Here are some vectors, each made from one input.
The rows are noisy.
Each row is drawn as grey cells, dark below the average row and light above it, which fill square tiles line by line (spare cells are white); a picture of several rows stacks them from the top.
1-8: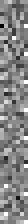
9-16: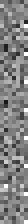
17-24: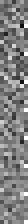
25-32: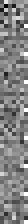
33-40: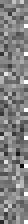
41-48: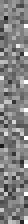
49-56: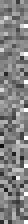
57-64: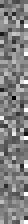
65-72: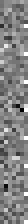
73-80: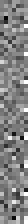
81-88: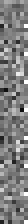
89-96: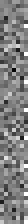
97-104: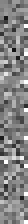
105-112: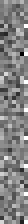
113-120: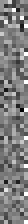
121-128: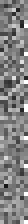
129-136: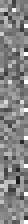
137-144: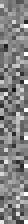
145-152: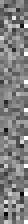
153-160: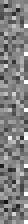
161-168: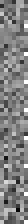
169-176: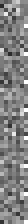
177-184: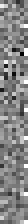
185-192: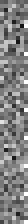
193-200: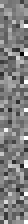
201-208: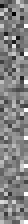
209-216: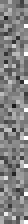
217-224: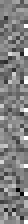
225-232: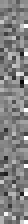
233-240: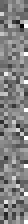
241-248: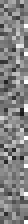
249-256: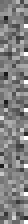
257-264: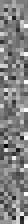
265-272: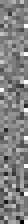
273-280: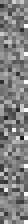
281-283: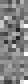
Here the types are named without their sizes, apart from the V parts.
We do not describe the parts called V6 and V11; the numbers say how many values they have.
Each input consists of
either a label and a value of V11, or a list of items, each a true/false value and a value of V6.
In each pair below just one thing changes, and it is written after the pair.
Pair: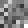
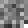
the true/false value in item 1 of the list
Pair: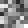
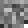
the true/false value in item 1 of the list
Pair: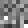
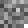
the true/false value in item 1 of the list
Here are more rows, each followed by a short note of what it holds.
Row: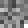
a label and a value of V11
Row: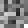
the empty list
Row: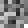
the empty list
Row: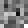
the empty list
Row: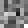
the empty list
